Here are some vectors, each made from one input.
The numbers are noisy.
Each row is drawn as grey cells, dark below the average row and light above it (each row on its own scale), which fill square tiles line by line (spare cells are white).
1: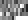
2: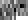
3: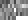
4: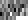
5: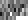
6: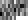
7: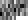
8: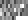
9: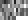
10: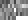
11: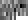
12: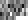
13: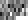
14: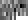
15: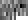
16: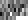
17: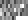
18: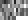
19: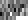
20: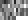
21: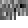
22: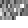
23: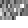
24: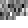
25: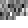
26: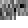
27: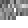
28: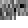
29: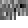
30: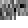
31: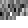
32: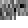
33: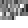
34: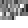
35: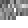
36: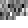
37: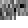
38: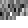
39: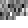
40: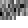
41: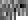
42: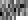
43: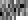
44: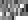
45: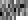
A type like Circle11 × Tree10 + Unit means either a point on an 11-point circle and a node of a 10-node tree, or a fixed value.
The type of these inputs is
Line4 + Line5.
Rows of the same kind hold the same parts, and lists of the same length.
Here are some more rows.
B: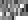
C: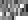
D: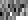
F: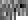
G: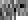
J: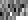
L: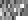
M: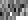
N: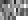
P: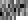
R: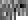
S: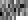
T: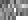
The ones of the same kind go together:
B, C, L, N, T
D, F, G, J, M, P, R, S

